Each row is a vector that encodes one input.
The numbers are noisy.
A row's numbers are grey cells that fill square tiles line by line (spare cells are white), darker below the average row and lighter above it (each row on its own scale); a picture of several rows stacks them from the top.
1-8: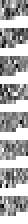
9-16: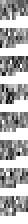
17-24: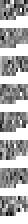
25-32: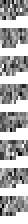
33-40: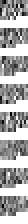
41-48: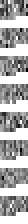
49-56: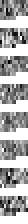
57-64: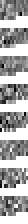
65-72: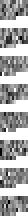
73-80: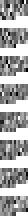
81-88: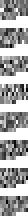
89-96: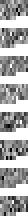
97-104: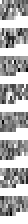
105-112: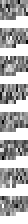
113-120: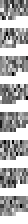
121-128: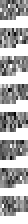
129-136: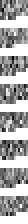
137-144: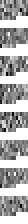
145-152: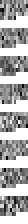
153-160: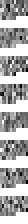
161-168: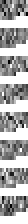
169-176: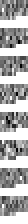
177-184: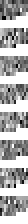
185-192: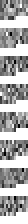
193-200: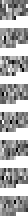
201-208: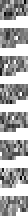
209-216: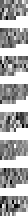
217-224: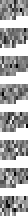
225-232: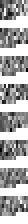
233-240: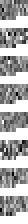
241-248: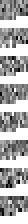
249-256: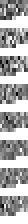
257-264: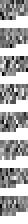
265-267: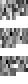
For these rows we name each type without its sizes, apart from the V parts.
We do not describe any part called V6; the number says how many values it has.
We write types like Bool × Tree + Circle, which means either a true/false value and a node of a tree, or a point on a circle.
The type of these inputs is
(Bool × Bool × Bool × Bool + Tree) × V6 + Label × Label.
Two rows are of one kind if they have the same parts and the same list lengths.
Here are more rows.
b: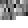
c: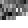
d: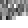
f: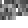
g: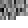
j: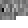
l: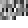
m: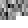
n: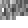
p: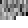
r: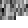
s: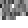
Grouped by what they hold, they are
b, d, n, p
c, f, s
g, j, l, m, r

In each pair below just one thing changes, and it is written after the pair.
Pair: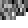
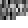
the node of the tree
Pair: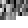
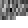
the value of V6
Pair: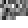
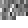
the node of the tree
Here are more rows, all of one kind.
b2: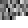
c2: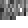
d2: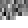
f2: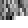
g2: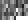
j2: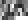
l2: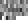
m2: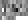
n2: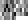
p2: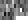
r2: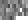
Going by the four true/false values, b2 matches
f2, j2 and p2.
